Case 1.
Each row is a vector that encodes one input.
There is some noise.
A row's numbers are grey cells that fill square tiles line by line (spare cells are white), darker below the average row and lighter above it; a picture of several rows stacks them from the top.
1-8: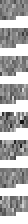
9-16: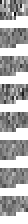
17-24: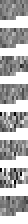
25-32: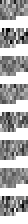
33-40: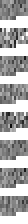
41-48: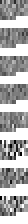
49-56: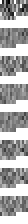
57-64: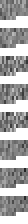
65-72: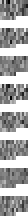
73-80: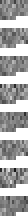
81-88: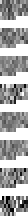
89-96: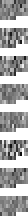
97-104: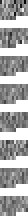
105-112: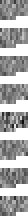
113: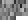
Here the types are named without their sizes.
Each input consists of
either a point on a circle, or a fixed value.
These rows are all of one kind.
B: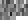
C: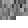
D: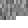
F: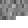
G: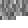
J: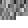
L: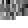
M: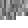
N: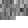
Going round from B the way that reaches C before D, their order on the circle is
B, N, M, G, C, L, J, F, D.
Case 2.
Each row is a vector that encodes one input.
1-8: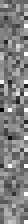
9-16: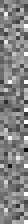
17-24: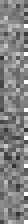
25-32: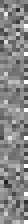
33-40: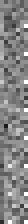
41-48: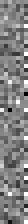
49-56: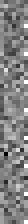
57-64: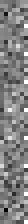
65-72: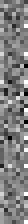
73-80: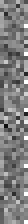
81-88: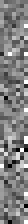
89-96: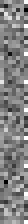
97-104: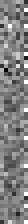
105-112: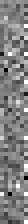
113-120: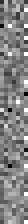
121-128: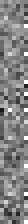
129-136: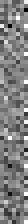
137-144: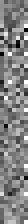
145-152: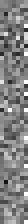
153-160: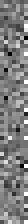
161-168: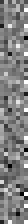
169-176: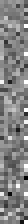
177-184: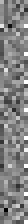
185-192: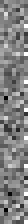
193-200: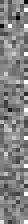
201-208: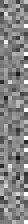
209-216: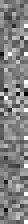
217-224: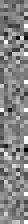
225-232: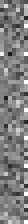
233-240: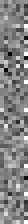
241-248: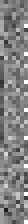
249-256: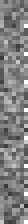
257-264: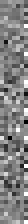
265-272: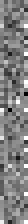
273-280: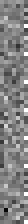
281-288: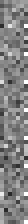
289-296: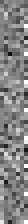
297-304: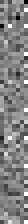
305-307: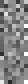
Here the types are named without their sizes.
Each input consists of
either a fixed value, or three true/false values.
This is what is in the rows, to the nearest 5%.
A few of them hold a fixed value. The rest hold three true/false values.
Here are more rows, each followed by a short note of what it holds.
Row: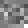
three true/false values
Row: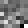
a fixed value
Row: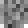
three true/false values
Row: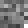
three true/false values
